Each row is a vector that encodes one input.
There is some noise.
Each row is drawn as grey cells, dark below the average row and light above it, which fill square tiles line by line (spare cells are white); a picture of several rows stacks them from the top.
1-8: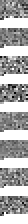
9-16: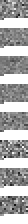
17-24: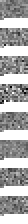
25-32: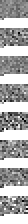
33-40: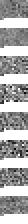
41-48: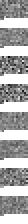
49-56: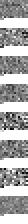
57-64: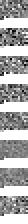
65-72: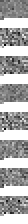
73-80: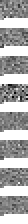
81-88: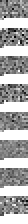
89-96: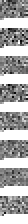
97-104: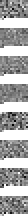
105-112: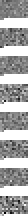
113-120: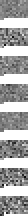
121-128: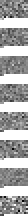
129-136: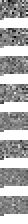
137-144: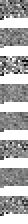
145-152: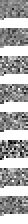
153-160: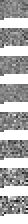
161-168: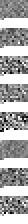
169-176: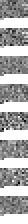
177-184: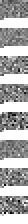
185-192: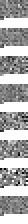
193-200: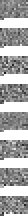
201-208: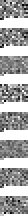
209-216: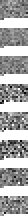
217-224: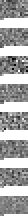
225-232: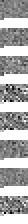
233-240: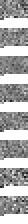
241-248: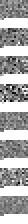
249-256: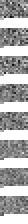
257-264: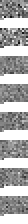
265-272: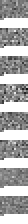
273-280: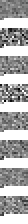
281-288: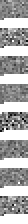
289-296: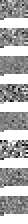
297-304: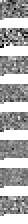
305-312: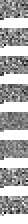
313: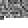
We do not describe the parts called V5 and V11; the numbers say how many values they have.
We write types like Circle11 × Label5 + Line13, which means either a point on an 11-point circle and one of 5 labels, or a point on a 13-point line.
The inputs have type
(Bool × Bool × Bool × Bool + V11) × Circle13 × Circle13 × (Circle13 + V5).
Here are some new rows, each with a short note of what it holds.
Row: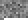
a point on each of three 13-point circles and a value of V11
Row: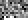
a point on each of three 13-point circles and a value of V11
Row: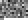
a point on each of three 13-point circles and four true/false values
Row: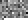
a point on each of two 13-point circles, a value of V5 and a value of V11
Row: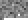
a point on each of two 13-point circles, a value of V5 and a value of V11
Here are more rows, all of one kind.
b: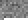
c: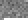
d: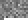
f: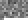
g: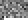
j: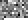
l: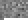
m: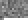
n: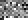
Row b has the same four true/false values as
c and g.
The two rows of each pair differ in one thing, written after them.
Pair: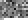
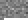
the place on one of the two 13-point circles
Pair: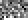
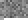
the value of V11
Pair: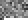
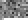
the value of V11
